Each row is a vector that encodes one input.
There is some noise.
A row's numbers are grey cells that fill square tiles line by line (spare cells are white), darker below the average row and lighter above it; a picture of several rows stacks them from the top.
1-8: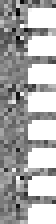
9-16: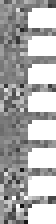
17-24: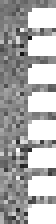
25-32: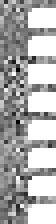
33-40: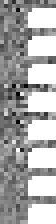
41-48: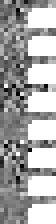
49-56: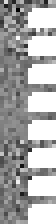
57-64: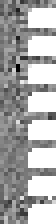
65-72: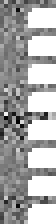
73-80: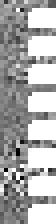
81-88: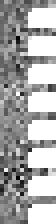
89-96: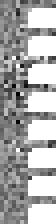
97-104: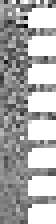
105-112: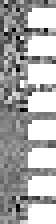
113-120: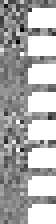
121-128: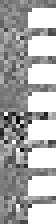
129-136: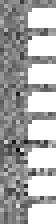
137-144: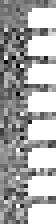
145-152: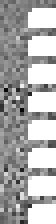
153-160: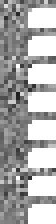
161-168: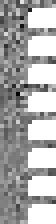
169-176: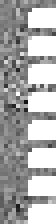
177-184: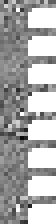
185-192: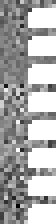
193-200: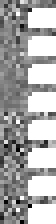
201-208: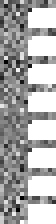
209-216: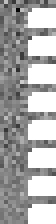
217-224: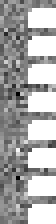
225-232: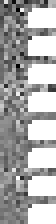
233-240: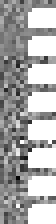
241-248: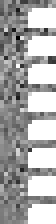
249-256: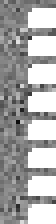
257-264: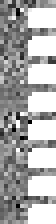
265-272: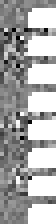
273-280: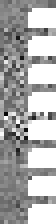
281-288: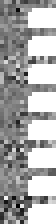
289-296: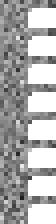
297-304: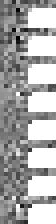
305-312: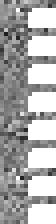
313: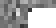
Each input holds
either a point on a 5-point line, or a list of up to three items, each a point on an 11-point line and a true/false value.
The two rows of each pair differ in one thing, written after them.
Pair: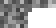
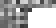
the place on the 11-point line in item 1 of the list
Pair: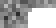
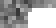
the true/false value in item 1 of the list
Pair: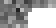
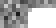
the true/false value in item 1 of the list
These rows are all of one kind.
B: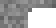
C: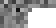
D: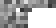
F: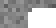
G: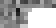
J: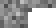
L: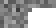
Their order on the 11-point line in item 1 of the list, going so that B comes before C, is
F, G, B, C, D, L, J.
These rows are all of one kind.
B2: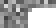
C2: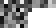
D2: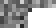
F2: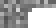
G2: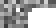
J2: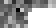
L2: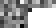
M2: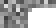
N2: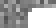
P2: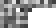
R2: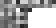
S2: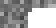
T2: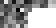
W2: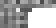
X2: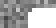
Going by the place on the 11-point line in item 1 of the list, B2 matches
M2, N2, R2 and S2.
